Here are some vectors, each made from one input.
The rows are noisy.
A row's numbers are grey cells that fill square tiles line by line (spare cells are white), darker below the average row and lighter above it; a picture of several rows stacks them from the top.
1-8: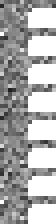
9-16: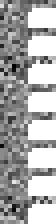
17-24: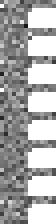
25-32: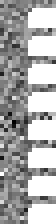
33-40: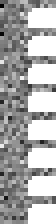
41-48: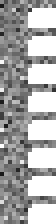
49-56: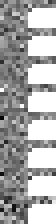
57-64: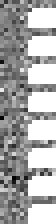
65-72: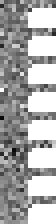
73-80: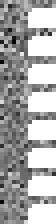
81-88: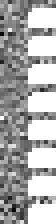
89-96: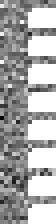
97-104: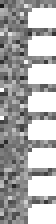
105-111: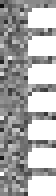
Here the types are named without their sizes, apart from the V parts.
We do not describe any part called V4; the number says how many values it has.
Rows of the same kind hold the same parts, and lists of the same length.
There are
3 kinds of row.
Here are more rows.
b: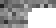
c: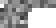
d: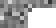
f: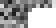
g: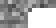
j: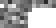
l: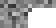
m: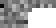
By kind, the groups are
b, d, g, l, m
c, j
f

